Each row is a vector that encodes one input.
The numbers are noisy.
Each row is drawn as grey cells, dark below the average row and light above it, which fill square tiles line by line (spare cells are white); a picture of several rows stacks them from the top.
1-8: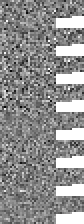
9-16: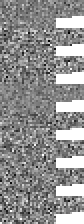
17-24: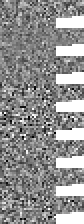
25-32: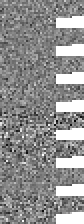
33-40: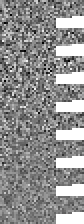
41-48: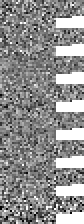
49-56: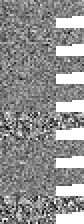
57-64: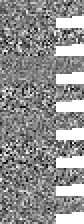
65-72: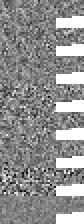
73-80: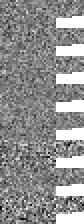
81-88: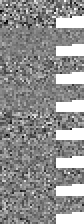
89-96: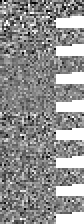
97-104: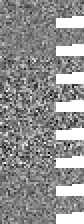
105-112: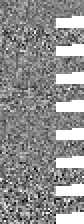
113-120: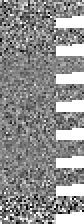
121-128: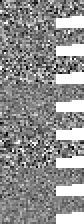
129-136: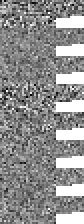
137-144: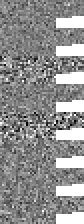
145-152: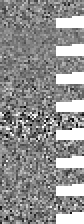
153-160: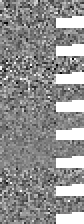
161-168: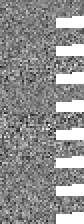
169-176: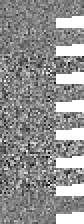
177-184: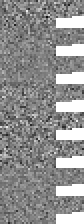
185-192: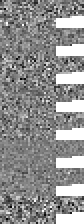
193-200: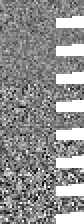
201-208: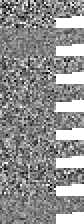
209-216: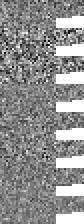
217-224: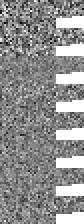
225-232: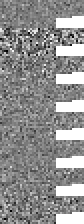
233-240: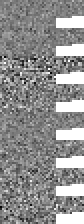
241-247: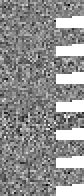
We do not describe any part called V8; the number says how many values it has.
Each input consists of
either a point on a 5-point line and a value of V8, or a list of up to three points on a 10-point line.
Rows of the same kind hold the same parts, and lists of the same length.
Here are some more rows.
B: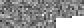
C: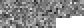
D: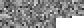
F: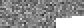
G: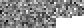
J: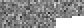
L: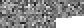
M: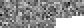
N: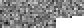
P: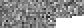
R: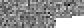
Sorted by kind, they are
B, D
C, G, N
F
J
L, M, P, R

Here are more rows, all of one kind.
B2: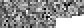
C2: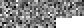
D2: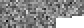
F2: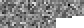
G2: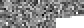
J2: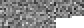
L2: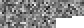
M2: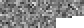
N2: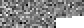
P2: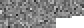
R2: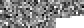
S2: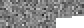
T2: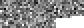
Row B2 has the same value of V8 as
C2, D2, P2 and R2.
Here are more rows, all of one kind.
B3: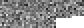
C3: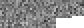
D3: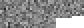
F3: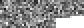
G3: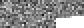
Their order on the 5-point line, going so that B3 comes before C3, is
F3, G3, B3, C3, D3.
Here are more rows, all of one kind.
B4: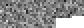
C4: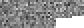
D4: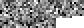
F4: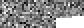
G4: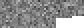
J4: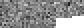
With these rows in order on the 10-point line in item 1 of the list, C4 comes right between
D4 and F4.
